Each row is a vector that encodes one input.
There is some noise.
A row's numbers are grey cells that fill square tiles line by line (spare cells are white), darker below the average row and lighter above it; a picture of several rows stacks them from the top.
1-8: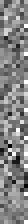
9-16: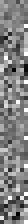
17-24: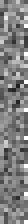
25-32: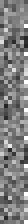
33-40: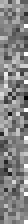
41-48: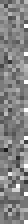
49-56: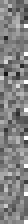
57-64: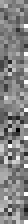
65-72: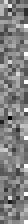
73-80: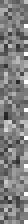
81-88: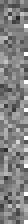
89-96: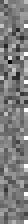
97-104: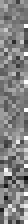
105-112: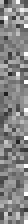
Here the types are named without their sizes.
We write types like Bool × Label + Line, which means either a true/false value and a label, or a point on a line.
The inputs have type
(Bool × Bool × Bool + Circle) × Line.
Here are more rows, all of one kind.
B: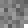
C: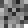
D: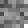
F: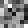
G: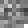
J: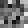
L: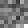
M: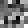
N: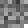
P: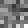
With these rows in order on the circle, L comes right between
D and J.
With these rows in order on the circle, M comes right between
G and N.
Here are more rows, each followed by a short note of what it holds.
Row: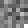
a point on a line and three true/false values
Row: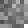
a point on a line and three true/false values
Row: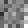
a point on a circle and a point on a line
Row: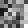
a point on a line and three true/false values
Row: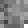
a point on a line and three true/false values
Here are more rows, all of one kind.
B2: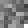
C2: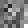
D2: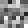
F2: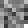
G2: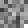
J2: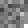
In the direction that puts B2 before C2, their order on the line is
F2, B2, J2, G2, C2, D2.
